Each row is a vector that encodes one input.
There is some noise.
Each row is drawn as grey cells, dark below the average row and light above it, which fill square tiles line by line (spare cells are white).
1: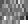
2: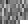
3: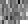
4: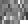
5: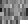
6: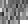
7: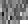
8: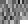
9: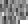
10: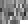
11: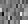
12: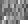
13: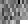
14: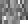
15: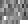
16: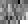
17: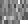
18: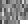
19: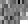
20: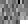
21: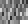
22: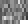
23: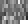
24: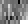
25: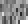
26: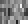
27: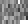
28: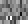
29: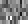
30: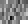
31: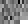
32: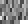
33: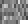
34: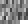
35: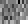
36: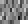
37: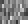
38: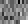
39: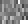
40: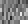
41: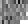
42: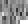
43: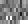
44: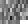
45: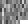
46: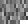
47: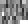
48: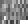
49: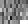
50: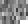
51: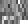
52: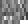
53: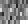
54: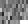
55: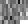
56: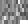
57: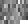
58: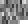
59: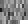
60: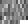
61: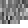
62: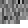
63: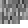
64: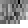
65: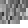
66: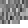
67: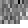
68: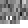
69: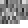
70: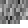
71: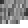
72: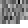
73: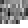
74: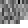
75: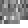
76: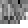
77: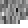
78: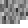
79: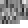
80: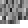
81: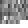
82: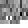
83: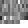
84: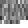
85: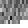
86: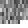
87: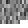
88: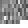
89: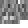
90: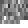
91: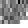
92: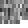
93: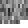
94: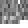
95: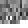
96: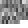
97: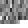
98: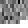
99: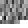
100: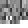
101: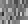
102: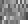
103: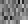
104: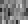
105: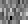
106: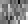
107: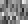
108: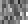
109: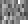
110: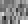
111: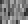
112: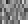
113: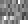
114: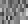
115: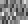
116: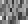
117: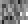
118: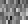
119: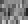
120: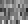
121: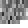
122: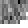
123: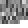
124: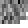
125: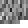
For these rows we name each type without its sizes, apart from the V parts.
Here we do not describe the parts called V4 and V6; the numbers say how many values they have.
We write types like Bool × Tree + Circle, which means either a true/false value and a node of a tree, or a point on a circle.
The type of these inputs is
Bool × (Line + V6) + V4.
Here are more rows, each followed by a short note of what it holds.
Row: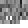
a value of V4
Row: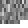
a point on a line and a true/false value
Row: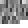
a value of V4
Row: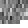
a true/false value and a value of V6
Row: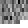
a point on a line and a true/false value
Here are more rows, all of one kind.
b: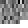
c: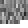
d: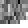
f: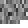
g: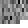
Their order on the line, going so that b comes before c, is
g, b, c, f, d.
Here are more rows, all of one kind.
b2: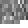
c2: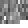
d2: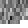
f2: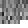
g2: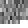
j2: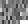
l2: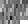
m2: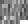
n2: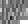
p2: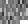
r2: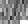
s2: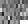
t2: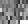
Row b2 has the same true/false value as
c2 and m2.
